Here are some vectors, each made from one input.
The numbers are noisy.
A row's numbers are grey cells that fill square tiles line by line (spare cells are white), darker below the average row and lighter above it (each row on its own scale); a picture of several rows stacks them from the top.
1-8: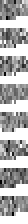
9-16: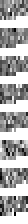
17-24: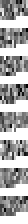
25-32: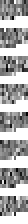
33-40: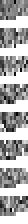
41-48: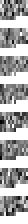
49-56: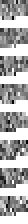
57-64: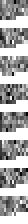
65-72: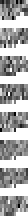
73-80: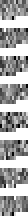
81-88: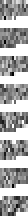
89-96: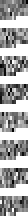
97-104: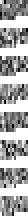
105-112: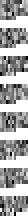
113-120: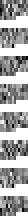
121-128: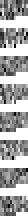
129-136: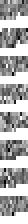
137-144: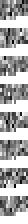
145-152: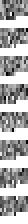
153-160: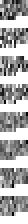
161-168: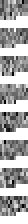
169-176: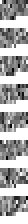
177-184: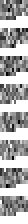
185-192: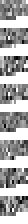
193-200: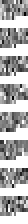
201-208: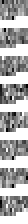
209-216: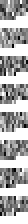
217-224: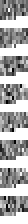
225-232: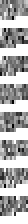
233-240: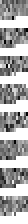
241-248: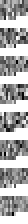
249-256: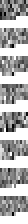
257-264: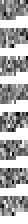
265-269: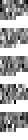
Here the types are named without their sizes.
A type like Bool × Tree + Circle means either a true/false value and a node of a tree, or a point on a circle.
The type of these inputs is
(Bool × Bool × Bool × Bool + Tree) × Tree × Tree.
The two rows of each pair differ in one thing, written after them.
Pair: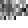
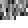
the node of one of the two trees
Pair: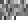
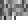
the node of one of the two trees
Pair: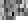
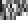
one of the four true/false values
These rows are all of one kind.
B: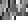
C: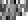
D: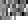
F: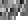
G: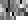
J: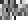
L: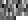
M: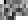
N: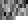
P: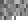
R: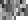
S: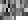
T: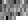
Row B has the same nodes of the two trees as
G, N and S.
